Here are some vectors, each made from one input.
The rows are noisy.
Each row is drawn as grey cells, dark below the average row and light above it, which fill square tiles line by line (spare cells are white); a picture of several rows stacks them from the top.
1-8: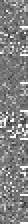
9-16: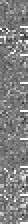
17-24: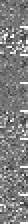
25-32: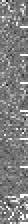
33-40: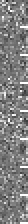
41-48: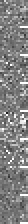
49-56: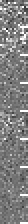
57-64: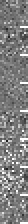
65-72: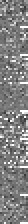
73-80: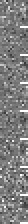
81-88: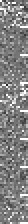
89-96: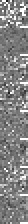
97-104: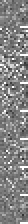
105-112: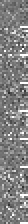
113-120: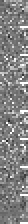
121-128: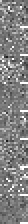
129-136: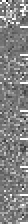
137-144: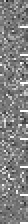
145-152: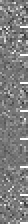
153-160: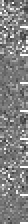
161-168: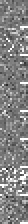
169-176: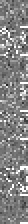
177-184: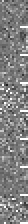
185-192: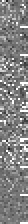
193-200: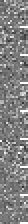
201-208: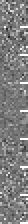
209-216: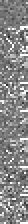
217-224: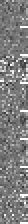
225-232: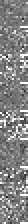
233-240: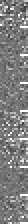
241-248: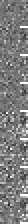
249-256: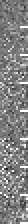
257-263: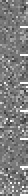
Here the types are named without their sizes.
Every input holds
a list of points on a circle.
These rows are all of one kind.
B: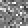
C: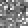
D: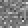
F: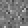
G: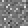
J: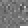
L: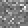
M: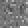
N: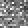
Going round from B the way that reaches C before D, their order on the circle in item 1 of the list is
B, C, F, N, D, M, J, G, L.
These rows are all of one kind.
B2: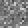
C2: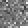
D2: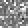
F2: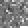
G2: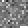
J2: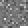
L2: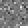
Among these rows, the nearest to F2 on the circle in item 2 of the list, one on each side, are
B2 and D2.
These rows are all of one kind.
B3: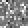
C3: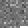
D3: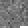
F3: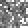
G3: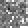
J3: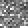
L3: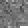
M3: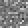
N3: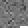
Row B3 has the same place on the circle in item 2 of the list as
D3, F3 and G3.
